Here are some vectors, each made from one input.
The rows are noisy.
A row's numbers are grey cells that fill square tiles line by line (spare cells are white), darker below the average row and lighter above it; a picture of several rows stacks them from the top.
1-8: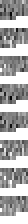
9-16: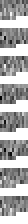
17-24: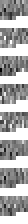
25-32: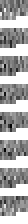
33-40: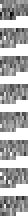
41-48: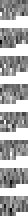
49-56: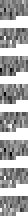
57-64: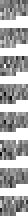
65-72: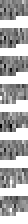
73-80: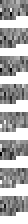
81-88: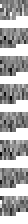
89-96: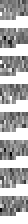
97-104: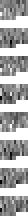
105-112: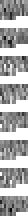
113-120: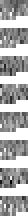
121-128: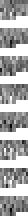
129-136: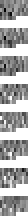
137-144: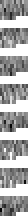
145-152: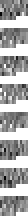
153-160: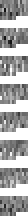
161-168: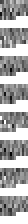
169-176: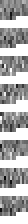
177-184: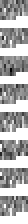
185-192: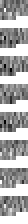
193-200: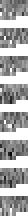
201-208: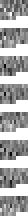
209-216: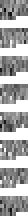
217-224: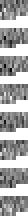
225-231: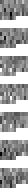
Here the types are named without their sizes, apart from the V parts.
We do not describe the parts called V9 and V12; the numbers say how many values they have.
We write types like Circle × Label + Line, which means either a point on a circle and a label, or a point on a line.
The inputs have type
Bool × (Line + V9) × V12.
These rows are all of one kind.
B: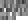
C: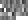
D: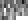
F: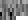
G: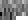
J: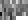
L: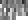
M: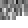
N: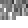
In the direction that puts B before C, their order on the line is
D, L, N, J, M, G, B, C, F.
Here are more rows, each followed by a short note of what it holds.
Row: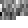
a point on a line, a true/false value and a value of V12
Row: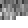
a true/false value, a value of V9 and a value of V12
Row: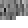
a true/false value, a value of V9 and a value of V12
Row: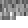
a true/false value, a value of V9 and a value of V12
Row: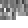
a point on a line, a true/false value and a value of V12
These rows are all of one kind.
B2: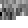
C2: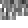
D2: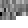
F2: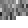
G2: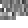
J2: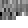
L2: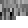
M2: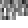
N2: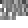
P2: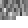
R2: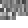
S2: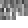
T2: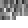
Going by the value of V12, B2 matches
C2 and M2.
